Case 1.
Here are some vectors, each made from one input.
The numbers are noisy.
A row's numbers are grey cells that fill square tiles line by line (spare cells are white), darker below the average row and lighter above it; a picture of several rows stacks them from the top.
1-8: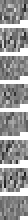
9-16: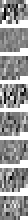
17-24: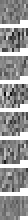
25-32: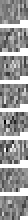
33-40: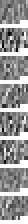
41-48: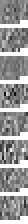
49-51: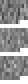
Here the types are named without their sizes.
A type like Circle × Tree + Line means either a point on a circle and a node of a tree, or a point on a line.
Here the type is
Line × (Tree + Unit).
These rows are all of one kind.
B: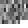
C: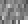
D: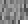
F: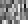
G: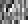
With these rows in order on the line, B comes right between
C and F.
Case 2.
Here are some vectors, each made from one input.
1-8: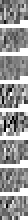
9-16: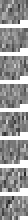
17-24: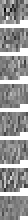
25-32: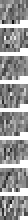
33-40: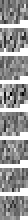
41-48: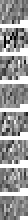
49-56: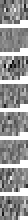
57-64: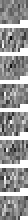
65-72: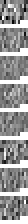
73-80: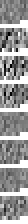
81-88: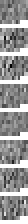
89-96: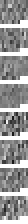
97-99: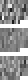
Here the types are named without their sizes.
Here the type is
(Bool × Bool × Bool + Unit) × Line.
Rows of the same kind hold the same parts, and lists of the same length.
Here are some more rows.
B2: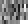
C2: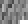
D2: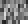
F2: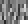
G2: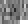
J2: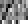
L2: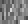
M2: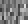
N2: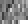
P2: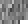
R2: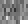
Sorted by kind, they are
B2, C2, F2
D2, G2, J2, L2, M2, N2, P2, R2

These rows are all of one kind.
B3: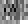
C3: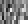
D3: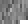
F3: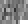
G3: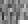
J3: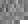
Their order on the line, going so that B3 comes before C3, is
B3, J3, C3, D3, F3, G3.
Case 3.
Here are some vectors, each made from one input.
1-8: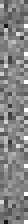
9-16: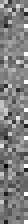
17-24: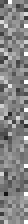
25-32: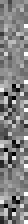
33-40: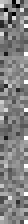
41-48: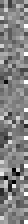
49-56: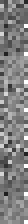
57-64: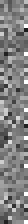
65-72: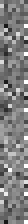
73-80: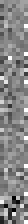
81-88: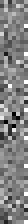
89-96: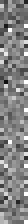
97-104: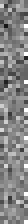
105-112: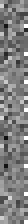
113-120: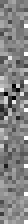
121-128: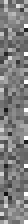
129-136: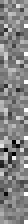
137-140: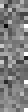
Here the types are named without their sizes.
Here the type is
List(Line).
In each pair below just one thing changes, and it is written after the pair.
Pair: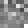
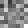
the place on the line in item 2 of the list
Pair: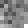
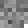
the place on the line in item 2 of the list
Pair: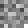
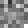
the place on the line in item 2 of the list
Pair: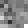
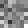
the place on the line in item 2 of the list
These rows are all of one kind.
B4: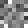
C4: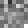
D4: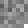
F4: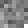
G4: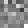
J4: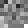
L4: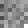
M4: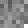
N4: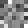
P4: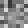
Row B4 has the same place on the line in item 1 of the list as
J4 and N4.
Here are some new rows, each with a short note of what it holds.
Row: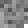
a list of two items
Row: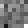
a list of one item
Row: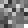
a list of one item
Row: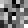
the empty list
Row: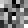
the empty list
